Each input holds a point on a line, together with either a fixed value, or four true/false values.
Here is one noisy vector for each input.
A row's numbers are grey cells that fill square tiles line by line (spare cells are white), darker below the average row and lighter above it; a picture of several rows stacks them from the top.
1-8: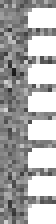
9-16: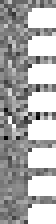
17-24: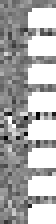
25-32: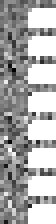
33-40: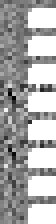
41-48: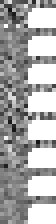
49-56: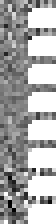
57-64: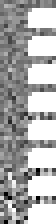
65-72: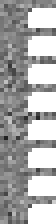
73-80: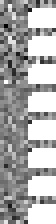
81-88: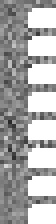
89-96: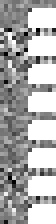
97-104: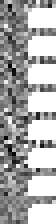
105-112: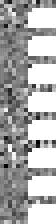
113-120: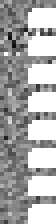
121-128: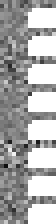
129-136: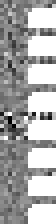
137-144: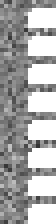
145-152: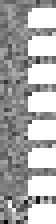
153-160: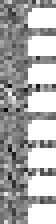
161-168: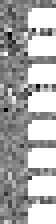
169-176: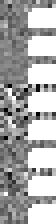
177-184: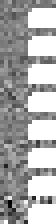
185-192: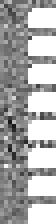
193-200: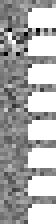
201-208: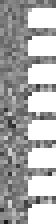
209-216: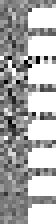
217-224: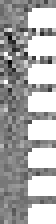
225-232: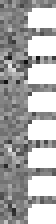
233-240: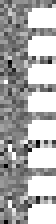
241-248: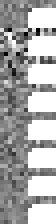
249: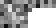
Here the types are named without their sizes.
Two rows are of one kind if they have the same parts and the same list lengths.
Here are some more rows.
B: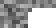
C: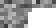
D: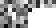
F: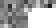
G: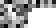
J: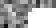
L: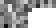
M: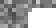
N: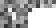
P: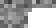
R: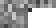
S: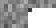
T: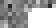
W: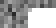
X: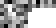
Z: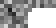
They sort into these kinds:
B, C, G, J, L, M, P, R, S, W, X, Z
D, F, N, T

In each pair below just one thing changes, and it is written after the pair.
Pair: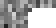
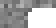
one of the four true/false values
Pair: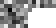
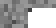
one of the four true/false values
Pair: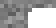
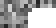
one of the four true/false values
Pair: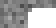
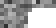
the place on the line
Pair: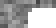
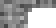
one of the four true/false values
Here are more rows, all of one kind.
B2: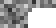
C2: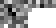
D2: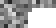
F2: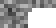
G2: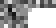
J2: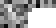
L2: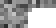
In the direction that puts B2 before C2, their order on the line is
B2, F2, C2, G2, J2, L2, D2.
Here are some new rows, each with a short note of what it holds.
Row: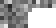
a point on a line
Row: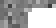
a point on a line
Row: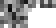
a point on a line and four true/false values
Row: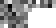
a point on a line
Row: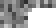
a point on a line and four true/false values
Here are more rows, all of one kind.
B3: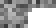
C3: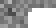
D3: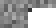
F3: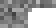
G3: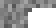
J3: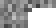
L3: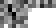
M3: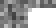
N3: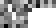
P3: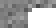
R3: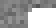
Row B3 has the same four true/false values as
J3, N3, P3 and R3.
